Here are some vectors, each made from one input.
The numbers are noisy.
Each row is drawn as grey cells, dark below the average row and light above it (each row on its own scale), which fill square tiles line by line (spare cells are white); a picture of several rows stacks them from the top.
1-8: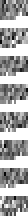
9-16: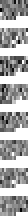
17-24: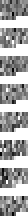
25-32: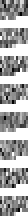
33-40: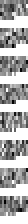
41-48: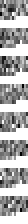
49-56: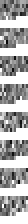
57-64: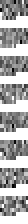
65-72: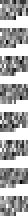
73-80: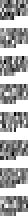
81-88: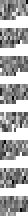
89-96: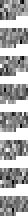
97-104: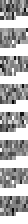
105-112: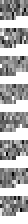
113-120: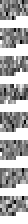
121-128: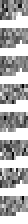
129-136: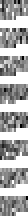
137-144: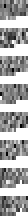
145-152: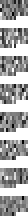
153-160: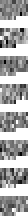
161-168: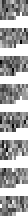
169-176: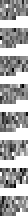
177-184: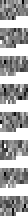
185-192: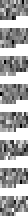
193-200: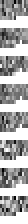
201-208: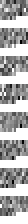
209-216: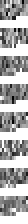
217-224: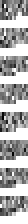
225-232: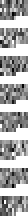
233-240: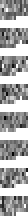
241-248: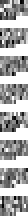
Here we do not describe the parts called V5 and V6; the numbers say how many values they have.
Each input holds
a value of V6, together with either a node of a 10-node tree and a true/false value, or a value of V5.
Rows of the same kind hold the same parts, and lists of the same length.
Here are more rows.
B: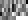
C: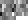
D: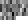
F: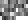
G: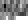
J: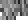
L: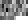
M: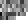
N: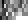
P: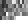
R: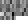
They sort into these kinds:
B, C, D, F, G, L, M, N, P, R
J

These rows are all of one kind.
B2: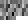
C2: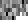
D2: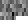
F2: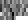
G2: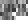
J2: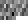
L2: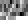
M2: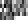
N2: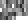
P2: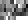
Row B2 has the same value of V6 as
D2, F2 and J2.
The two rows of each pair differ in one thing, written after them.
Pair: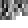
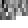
the node of the tree
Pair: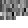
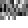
the value of V6
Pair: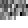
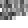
the value of V6
